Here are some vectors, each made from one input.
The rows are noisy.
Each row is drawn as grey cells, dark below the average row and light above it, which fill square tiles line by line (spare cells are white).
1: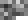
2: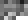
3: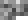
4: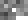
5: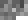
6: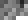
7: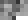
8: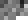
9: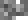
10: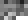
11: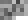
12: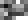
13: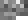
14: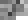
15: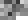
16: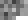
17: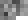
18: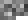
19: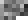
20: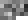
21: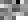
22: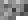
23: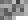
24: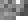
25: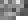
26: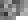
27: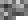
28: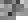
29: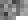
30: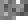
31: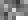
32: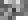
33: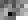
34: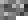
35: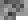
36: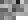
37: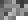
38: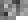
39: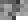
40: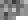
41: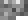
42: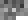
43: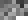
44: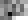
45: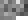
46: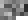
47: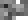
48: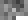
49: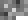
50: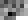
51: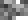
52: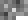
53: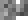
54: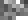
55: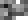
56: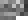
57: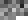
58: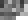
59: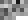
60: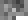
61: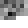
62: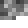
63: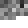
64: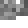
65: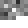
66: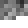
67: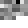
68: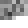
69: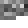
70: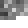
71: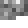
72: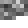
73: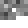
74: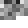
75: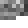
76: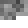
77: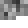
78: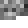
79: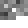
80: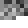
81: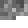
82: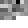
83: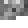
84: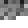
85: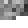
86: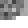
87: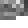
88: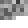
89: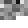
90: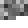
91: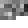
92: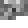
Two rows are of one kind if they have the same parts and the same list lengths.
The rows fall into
2 kinds.
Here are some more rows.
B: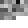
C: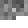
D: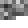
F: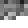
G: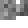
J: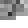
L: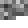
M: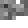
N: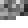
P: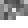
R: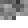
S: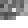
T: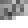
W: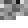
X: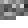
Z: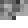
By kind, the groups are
B, C, F, J, P, R, S, T, W, Z
D, G, L, M, N, X

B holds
a node of a 12-node tree.
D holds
a point on a 9-point line.
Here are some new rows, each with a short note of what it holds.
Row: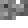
a point on a 9-point line
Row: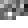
a point on a 9-point line
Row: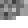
a node of a 12-node tree
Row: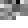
a node of a 12-node tree
